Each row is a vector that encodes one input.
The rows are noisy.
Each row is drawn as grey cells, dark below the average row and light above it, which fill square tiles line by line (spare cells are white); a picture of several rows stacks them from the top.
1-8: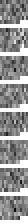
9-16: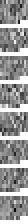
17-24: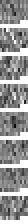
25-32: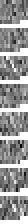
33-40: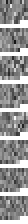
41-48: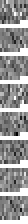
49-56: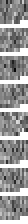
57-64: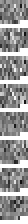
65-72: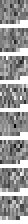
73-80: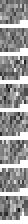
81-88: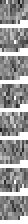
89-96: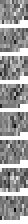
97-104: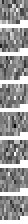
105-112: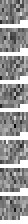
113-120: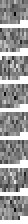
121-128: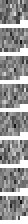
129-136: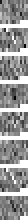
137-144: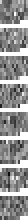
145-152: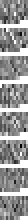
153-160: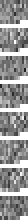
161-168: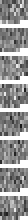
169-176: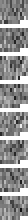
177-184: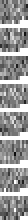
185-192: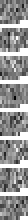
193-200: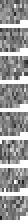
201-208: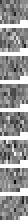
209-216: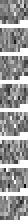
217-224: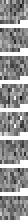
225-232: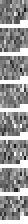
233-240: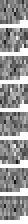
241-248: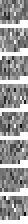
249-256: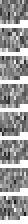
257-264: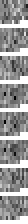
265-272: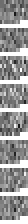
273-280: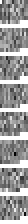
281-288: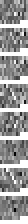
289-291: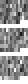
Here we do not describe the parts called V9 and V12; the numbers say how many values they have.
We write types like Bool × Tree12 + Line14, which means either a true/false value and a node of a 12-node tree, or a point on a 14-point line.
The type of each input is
(Circle10 × Line5 + V9) × V12.
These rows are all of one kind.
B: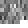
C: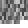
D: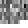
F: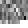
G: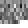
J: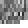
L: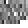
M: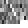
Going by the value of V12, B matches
F and G.
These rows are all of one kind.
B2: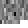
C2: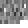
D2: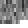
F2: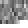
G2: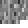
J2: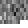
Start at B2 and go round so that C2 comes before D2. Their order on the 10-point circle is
B2, G2, F2, C2, D2, J2.
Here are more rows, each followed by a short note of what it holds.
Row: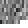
a point on a 10-point circle, a point on a 5-point line and a value of V12
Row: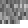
a point on a 10-point circle, a point on a 5-point line and a value of V12
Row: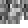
a value of V9 and a value of V12
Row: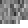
a point on a 10-point circle, a point on a 5-point line and a value of V12
